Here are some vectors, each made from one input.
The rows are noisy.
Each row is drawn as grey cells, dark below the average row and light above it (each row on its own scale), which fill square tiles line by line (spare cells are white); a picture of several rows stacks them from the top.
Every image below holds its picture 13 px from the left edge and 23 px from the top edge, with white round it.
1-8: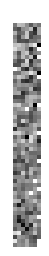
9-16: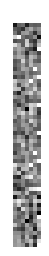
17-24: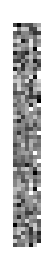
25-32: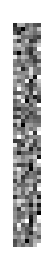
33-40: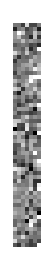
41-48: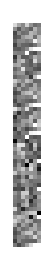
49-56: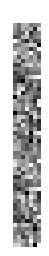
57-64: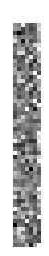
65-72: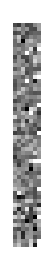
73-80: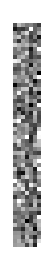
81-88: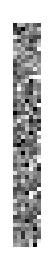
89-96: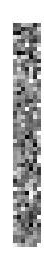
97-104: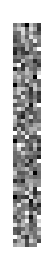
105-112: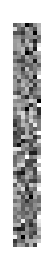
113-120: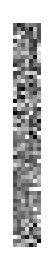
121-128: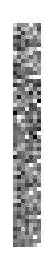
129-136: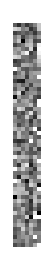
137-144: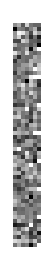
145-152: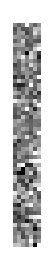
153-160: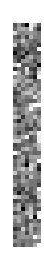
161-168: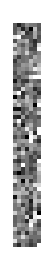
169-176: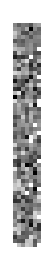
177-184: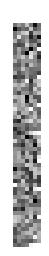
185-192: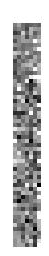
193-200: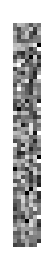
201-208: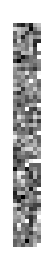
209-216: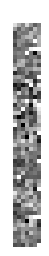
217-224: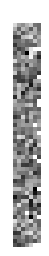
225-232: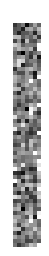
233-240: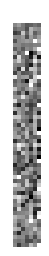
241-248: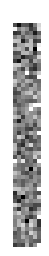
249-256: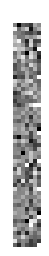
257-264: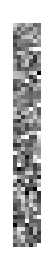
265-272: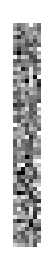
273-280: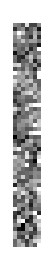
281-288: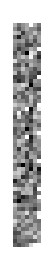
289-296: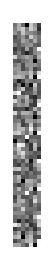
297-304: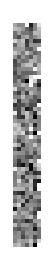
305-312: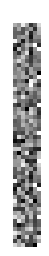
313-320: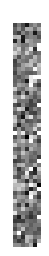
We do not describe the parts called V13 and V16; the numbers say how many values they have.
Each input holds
either a point on a 9-point line and a true/false value, or a value of V13 and a value of V16.
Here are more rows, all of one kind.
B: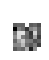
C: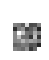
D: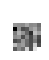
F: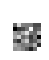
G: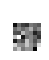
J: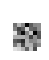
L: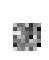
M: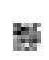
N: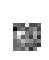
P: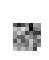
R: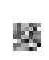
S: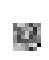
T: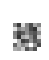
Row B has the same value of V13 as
C, L and N.
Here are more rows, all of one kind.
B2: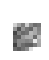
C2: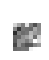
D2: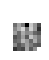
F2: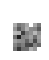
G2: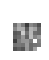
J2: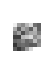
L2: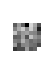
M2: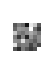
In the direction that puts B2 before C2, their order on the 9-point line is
M2, F2, L2, D2, J2, G2, B2, C2.
